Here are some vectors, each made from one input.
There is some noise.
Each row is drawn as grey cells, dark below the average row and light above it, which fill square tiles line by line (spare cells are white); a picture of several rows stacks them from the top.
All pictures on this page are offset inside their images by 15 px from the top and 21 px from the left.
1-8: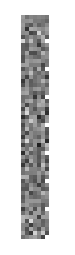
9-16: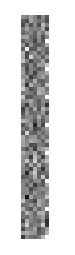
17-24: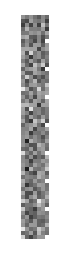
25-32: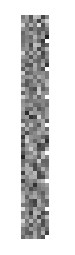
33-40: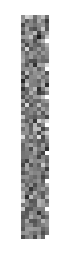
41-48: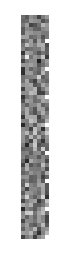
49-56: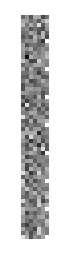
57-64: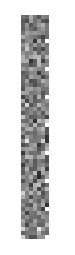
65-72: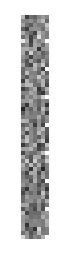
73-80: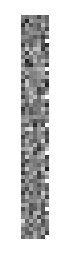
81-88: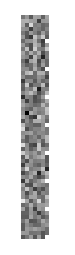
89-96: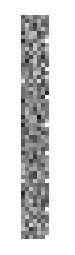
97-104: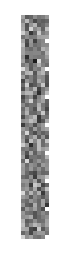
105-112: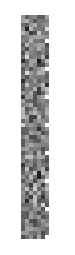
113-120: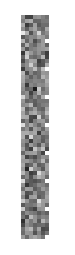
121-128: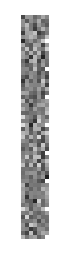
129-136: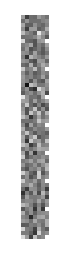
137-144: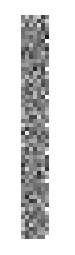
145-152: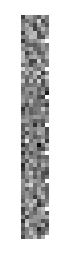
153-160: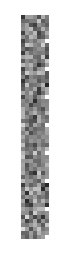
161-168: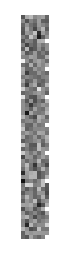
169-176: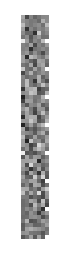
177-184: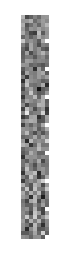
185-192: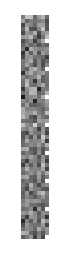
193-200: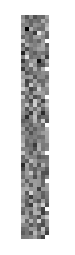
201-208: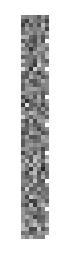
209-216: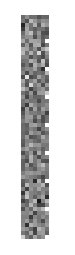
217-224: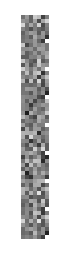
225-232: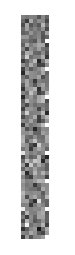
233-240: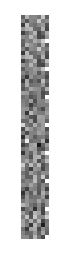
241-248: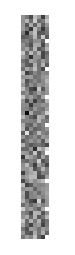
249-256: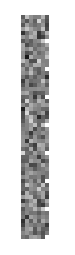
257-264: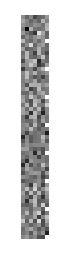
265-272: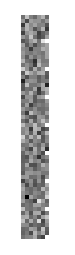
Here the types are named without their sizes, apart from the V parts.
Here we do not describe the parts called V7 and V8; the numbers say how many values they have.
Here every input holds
either a node of a tree, or a value of V7 and a value of V8, or a list of points on a line.
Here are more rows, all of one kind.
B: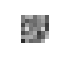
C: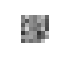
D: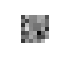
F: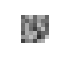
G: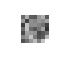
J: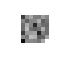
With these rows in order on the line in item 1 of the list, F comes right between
B and J.
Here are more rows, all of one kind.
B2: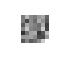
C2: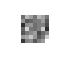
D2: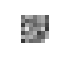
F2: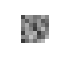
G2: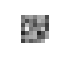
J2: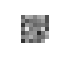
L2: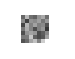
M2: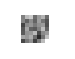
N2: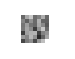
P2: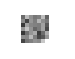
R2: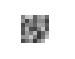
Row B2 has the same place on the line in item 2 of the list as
L2, M2, N2 and P2.
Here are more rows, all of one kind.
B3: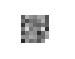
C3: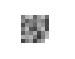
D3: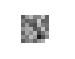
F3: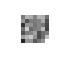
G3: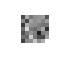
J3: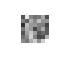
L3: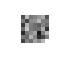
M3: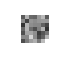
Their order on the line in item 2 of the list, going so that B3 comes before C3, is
L3, G3, B3, F3, M3, C3, J3, D3.
